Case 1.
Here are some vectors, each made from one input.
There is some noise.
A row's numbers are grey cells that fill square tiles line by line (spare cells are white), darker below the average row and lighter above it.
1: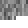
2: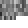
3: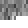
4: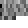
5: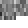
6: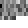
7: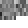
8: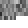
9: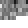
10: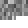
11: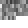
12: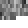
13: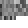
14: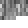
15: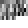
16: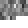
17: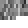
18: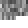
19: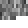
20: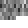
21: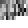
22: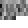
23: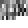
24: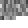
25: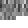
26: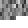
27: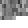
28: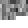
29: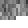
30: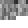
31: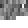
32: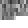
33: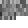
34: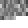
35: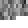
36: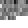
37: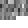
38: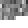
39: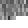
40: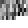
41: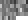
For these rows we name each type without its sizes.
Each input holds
a list of points on a line.
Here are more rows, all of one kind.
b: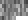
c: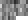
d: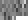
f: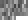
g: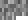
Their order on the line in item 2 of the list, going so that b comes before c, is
g, b, c, d, f.
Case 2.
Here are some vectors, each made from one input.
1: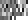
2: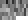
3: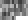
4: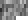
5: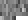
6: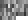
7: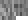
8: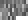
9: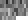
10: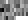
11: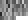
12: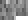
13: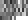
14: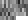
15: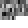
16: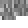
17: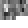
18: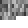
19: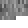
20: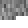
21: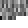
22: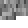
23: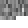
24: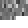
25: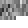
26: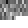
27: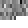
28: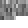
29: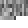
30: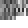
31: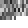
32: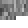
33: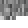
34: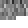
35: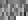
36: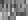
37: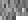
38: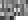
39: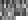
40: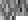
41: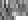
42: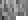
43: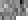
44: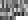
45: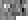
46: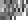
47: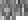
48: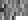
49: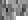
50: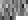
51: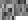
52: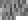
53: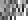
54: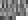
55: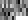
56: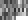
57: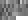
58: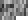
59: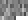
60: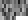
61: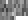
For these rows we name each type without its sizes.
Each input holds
either a fixed value, or a node of a tree, or three true/false values.
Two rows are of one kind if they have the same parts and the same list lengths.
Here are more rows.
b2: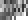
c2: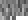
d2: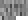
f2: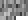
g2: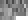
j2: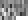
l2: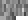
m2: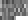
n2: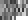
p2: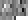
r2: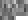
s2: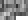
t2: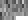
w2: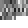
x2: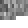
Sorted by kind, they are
b2, n2, w2
c2, d2, f2, j2, l2, r2, s2, x2
g2, m2, p2, t2

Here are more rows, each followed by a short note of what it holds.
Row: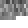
a node of a tree
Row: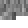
three true/false values
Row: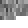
three true/false values
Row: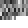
a fixed value
